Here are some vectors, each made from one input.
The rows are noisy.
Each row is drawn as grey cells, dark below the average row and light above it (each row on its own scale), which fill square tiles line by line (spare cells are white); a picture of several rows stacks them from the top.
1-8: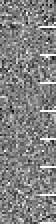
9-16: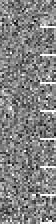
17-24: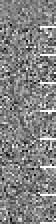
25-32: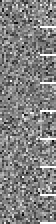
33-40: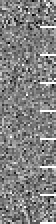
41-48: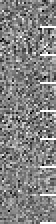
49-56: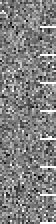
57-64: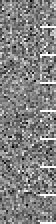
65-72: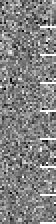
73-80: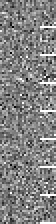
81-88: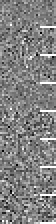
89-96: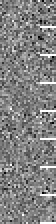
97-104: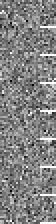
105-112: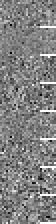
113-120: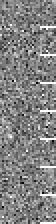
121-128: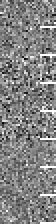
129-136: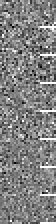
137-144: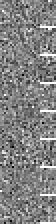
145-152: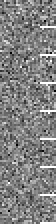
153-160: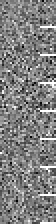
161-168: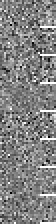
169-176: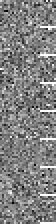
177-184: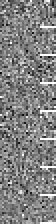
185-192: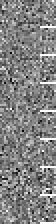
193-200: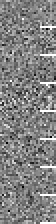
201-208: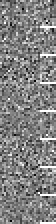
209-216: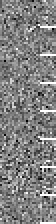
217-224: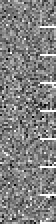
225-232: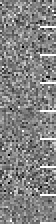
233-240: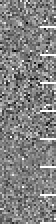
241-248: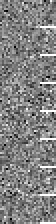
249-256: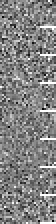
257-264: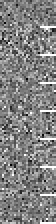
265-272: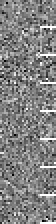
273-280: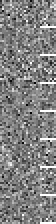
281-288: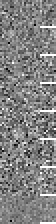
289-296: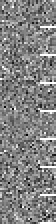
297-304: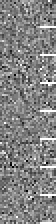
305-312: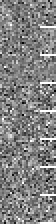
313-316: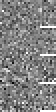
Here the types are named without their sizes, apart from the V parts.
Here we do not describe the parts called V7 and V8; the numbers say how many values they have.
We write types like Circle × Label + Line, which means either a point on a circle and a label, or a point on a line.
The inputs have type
Bool × (Tree + Unit) + (Line + V8) × V7.
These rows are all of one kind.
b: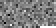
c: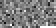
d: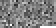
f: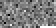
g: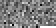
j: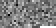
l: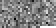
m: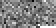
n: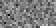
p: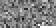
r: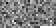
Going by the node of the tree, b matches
c, f, m and n.
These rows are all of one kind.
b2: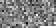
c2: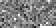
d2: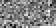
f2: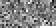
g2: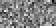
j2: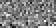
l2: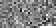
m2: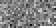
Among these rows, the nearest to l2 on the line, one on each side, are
b2 and d2.
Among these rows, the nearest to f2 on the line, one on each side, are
c2 and g2.
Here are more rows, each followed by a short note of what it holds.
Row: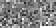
a value of V7 and a value of V8
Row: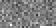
a true/false value
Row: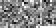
a value of V7 and a value of V8
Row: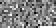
a point on a line and a value of V7
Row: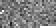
a value of V7 and a value of V8
